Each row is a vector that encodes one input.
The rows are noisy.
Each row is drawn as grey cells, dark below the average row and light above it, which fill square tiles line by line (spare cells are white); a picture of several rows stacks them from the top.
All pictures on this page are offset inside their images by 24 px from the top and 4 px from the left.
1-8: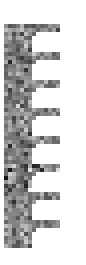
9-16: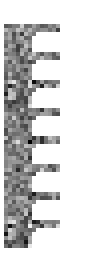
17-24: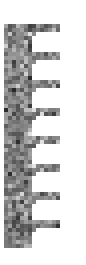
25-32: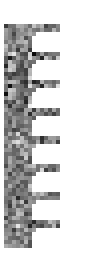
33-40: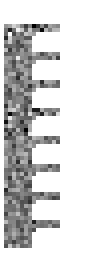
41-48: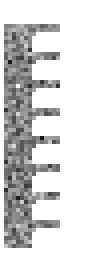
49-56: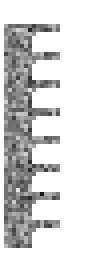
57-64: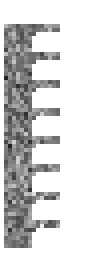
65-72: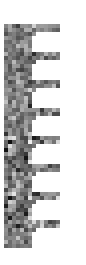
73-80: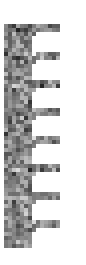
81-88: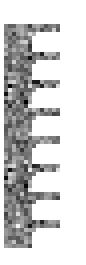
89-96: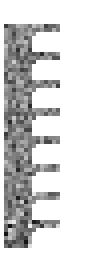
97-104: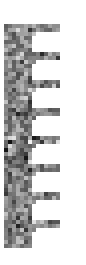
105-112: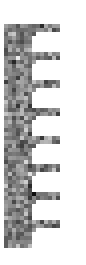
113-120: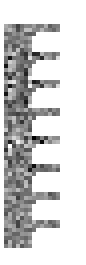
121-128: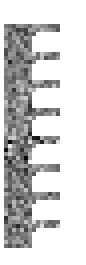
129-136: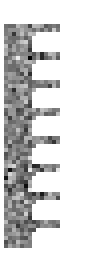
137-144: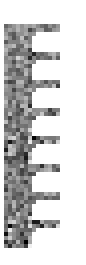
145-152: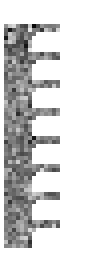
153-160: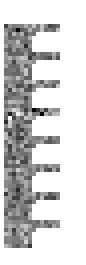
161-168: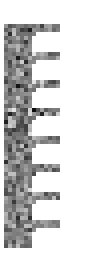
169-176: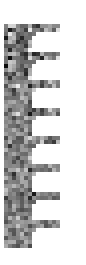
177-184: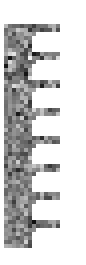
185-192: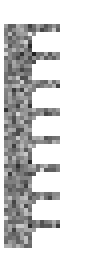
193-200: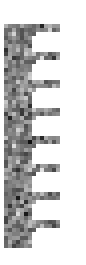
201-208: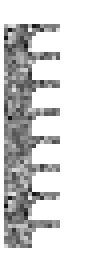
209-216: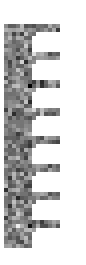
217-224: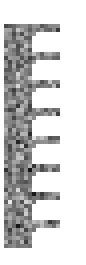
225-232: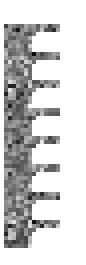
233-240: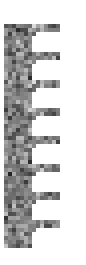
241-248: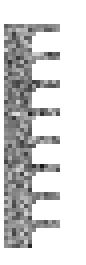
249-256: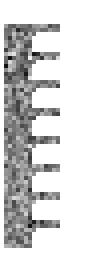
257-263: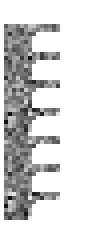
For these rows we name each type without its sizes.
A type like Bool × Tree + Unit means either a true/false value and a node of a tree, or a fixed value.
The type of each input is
List(Circle) × (Tree + Unit).
